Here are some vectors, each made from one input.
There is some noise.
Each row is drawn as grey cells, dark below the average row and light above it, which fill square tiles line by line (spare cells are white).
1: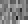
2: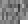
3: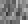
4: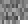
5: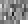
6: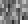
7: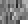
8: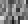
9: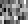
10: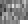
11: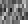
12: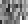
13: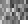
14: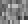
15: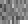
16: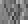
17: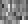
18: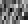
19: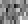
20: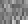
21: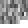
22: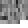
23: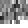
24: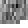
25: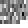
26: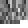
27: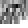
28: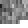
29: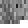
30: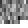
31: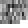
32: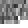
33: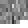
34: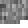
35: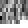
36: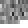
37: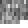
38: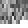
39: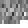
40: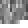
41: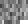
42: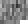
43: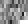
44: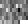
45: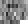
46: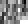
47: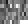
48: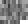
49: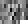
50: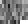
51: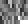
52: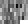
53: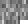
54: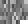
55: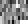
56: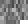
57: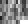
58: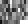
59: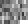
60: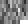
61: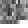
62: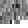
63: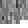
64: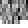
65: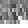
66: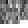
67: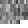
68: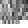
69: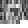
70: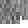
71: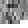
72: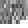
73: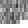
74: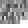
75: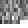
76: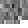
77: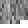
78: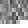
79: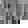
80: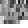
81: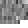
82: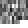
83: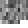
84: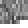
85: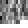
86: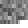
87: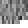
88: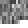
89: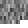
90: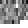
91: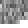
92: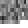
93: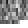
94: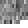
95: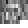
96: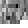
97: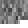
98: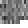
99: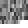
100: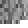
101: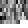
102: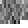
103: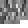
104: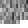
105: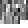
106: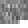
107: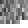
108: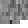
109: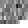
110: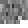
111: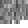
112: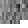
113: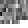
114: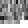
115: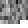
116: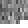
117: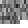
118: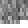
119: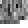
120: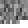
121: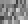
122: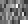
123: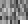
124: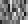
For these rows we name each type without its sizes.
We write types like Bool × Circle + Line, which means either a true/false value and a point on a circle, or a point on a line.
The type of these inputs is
(Bool × Bool × Bool × Bool + Unit) × Line × Line × Line.
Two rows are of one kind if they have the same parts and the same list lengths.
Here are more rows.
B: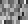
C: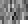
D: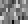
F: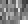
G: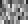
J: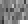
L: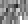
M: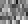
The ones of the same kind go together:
B, C, D, G, J, L, M
F

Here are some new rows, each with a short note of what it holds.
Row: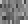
a point on each of three lines and four true/false values
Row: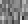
a point on each of three lines and four true/false values
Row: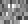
a point on each of three lines and four true/false values
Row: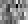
a point on each of three lines and four true/false values
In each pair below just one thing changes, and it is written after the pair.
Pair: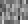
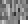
the place on one of the three lines
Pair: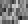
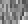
the place on one of the three lines
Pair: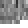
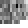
one of the four true/false values
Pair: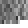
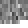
one of the four true/false values
